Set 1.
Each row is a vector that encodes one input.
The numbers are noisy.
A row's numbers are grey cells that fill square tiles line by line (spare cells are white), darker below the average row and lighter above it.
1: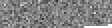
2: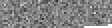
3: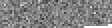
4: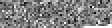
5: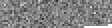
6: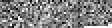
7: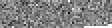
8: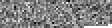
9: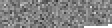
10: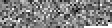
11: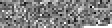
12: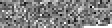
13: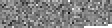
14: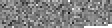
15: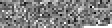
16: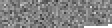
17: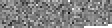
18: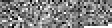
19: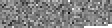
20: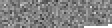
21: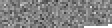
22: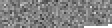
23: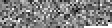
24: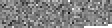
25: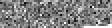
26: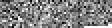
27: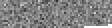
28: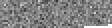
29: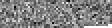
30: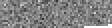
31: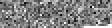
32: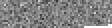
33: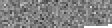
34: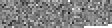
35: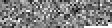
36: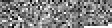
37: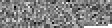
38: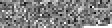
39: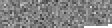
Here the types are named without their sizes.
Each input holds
a point on a line.
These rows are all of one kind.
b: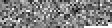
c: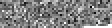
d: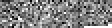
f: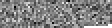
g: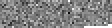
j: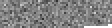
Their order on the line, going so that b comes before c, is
d, b, f, j, g, c.
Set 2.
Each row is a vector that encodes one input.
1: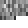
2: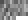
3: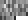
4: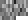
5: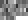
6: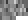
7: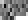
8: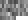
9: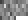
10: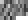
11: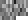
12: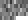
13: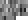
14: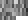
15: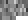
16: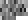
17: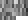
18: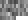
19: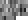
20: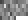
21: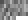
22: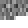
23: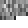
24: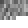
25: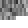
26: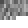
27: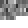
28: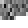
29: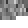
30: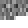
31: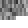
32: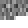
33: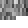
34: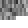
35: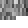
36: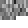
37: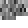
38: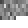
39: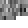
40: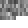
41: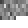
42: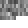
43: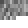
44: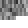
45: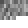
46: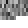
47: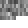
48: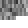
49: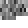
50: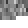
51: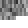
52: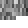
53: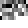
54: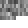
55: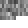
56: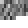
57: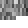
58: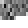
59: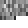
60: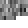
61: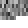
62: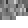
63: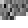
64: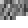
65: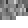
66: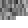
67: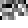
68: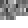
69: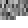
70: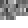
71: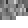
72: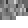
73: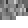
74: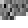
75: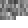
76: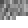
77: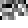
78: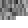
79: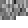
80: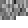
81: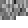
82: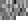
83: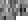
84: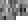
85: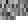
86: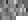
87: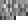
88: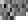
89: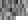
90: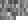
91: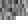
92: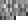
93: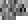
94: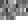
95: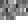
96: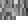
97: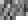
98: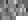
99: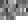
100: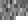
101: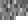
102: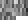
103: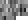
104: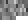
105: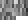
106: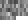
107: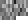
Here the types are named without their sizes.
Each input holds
either a fixed value, or four true/false values.
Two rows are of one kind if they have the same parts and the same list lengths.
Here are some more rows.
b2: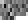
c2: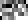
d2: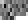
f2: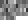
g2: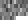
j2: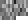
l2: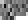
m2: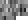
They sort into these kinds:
b2, d2, f2, g2, j2, l2, m2
c2

